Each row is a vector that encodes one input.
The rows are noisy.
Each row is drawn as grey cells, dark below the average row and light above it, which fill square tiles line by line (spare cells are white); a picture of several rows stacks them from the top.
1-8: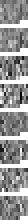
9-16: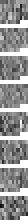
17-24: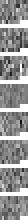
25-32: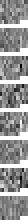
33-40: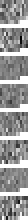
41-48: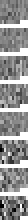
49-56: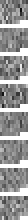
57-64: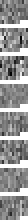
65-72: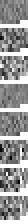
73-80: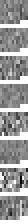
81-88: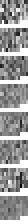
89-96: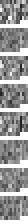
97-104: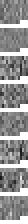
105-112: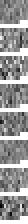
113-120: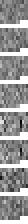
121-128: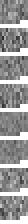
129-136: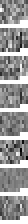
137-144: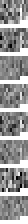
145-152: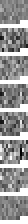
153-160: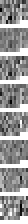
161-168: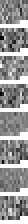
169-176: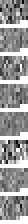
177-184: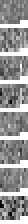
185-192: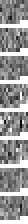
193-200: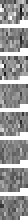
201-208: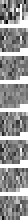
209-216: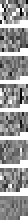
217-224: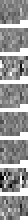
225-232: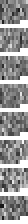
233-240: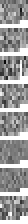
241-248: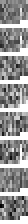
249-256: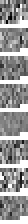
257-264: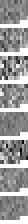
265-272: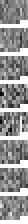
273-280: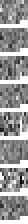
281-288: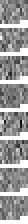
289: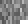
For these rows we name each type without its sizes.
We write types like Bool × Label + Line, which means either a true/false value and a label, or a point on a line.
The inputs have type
Bool × ((Circle + Unit) × Tree + Line) × Tree.
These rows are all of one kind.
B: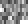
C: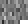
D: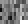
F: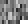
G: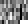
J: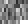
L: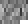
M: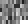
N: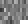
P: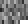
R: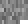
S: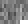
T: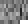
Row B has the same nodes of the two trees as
C, G, L and T.
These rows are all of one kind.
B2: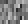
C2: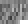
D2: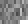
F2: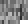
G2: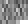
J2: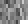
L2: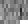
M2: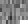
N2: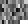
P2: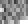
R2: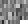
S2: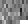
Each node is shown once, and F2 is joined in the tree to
B2.
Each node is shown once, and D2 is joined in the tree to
L2.
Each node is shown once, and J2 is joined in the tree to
N2.
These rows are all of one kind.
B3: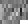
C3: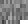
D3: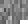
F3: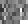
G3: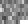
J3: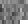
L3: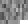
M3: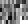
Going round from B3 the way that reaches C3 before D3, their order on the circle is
B3, M3, L3, G3, C3, D3, F3, J3.
